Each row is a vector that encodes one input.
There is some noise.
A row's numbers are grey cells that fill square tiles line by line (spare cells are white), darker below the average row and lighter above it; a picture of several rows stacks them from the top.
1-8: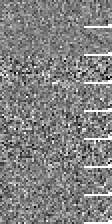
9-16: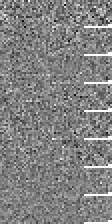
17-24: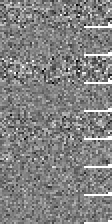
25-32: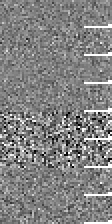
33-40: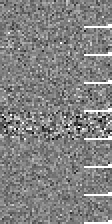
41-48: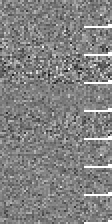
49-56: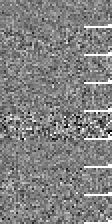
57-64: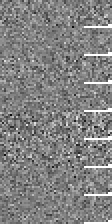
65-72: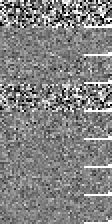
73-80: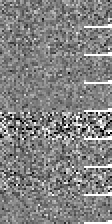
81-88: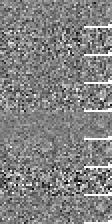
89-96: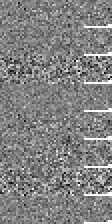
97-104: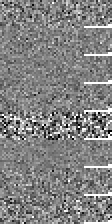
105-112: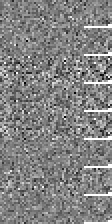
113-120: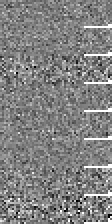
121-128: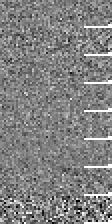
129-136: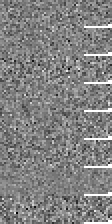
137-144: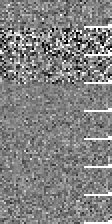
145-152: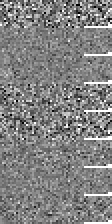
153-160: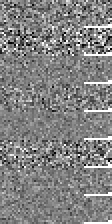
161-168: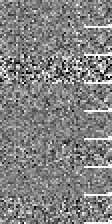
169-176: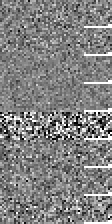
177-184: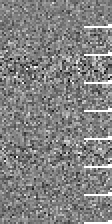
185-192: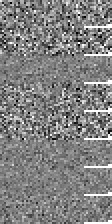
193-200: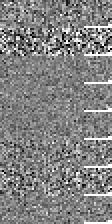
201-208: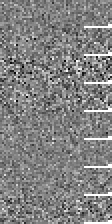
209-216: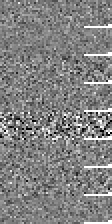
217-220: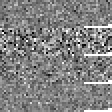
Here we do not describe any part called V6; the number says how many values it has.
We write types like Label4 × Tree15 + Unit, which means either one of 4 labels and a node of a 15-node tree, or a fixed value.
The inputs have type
Label9 × (Tree18 + V6).
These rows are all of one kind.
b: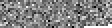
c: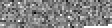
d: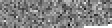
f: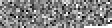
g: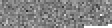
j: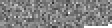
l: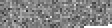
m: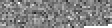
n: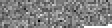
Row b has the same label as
c and m.
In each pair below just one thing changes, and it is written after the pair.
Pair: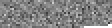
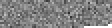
the value of V6
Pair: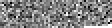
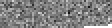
the label
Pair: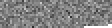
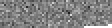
the label
